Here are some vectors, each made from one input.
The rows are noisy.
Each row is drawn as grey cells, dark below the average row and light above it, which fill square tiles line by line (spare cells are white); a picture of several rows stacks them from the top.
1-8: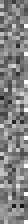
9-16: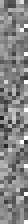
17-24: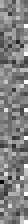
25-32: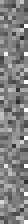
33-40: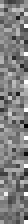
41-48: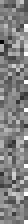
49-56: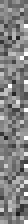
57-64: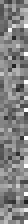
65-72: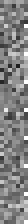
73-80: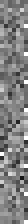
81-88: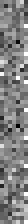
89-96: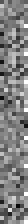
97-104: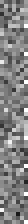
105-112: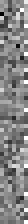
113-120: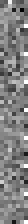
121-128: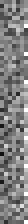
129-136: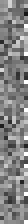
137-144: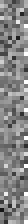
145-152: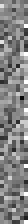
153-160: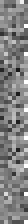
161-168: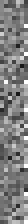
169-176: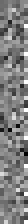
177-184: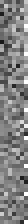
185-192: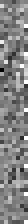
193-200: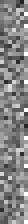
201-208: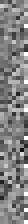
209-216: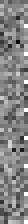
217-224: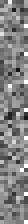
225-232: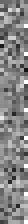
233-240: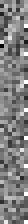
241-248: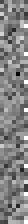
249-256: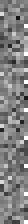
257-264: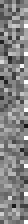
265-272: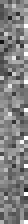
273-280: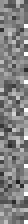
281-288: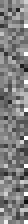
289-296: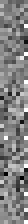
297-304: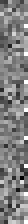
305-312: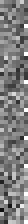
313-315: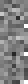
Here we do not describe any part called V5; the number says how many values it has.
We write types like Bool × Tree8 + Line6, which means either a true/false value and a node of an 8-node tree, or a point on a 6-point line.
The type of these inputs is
Line8 × List2(V5) + Line15.
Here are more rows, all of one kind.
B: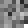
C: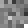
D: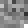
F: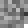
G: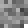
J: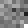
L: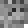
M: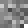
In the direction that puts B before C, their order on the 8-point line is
L, B, G, C, M, J, D, F.
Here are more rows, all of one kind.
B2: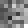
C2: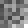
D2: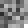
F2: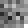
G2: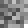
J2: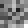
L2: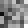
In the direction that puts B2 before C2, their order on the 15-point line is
B2, F2, C2, D2, J2, G2, L2.
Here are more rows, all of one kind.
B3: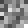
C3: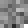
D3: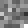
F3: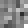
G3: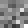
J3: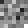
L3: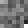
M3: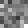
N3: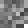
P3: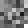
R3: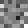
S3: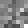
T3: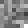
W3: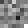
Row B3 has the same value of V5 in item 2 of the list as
F3, N3 and S3.
